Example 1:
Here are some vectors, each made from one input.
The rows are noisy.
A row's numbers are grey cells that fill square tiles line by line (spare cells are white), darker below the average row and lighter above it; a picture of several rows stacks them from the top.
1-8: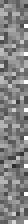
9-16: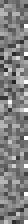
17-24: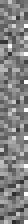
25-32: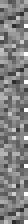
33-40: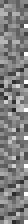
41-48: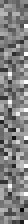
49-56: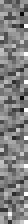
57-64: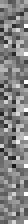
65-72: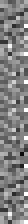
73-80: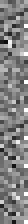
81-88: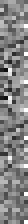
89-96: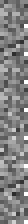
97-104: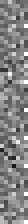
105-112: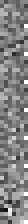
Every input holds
a point on a 9-point circle.
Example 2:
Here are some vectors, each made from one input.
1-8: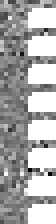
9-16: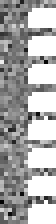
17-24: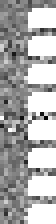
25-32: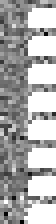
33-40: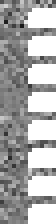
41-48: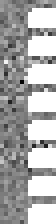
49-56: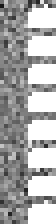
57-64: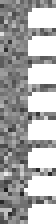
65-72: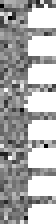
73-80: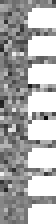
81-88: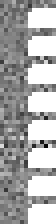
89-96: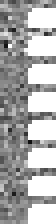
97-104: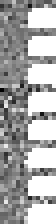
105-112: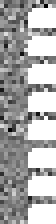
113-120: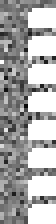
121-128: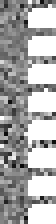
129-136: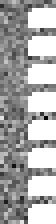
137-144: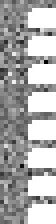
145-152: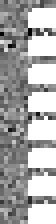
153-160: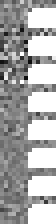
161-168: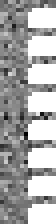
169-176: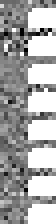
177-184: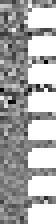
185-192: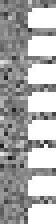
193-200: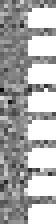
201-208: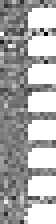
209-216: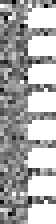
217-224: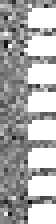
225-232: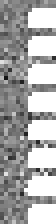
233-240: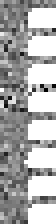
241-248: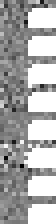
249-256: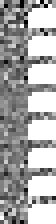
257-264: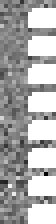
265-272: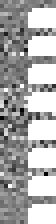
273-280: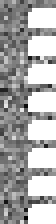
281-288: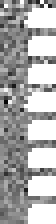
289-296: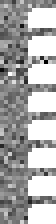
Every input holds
a point on each of two 8-point lines.
